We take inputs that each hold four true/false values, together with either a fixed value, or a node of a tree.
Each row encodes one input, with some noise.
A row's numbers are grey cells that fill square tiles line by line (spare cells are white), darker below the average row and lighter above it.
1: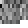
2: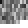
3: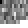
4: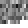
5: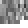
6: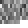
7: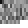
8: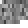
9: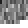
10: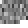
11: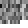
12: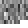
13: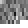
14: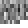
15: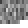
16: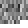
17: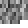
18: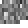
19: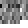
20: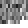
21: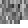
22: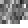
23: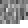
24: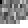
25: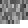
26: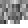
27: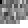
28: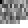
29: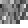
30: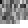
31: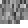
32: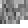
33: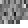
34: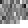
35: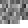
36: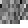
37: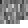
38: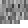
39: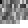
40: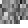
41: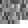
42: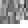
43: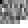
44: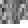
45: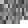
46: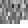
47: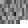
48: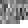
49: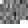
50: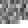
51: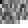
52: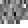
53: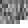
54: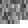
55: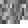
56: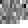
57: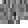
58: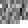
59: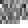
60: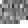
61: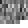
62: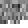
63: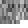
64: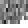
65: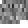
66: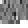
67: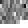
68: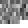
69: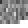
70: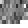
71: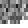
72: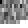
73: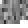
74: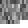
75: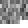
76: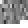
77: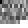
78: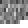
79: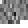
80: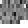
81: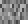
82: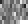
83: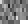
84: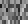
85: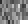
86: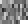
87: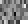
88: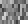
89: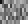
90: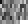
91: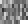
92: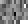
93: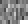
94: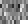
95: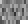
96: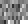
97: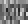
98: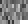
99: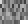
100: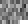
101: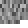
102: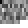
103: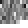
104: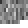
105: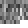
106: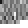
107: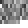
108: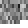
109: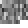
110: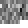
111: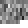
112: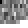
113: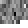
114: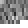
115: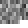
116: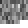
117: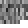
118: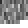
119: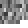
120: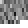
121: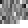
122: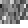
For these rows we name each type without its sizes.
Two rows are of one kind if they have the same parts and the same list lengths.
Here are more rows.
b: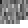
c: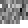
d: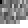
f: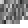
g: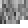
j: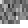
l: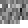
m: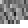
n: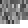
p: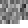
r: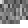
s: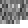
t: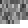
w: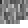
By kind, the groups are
b, c, d, l, n, p, s, t, w
f, g, j, m, r

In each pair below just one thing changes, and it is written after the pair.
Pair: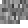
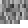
one of the four true/false values
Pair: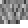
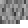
the node of the tree
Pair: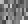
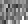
one of the four true/false values
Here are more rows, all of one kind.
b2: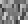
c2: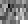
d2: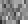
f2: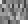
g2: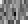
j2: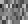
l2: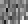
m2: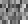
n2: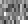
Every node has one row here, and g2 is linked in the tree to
d2 and f2.
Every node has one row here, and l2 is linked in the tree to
j2 and m2.
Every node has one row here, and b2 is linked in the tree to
n2.
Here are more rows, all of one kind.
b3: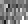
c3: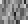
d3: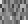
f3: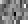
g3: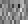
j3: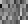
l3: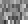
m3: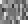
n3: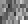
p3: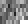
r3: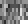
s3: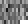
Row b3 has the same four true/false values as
n3, p3 and r3.
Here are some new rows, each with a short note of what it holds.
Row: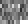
four true/false values
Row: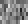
four true/false values
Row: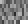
a node of a tree and four true/false values
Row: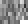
a node of a tree and four true/false values
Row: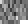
a node of a tree and four true/false values
